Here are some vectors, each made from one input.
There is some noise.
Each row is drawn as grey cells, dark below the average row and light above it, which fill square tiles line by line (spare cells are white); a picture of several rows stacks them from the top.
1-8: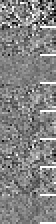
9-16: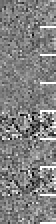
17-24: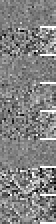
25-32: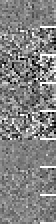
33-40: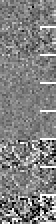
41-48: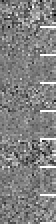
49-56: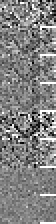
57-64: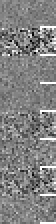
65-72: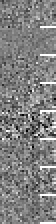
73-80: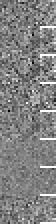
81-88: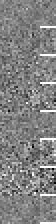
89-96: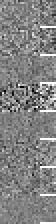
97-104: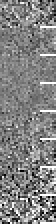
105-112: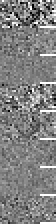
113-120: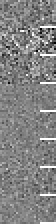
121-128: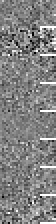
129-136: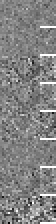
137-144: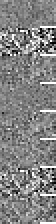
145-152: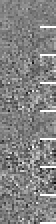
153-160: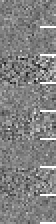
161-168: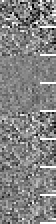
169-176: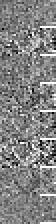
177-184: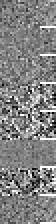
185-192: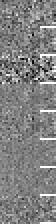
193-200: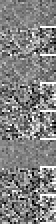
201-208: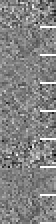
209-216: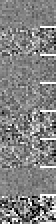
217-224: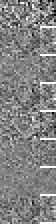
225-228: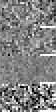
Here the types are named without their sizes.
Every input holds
either a node of a tree, or four true/false values, or a list of points on a line.
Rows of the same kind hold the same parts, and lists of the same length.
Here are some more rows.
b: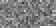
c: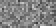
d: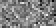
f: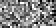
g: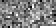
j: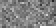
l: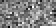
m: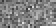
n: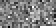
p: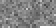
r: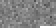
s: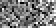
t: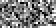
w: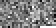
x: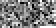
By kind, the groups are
b, t, x
c, d, f, j, p, r
g, s
l, m
n, w

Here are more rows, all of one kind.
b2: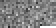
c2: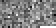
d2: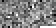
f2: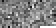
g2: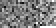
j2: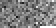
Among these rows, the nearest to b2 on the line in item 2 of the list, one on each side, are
f2 and g2.
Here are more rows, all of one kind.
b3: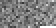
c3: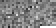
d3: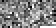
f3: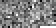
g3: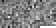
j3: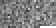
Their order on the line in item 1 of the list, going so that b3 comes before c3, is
j3, b3, f3, g3, d3, c3.
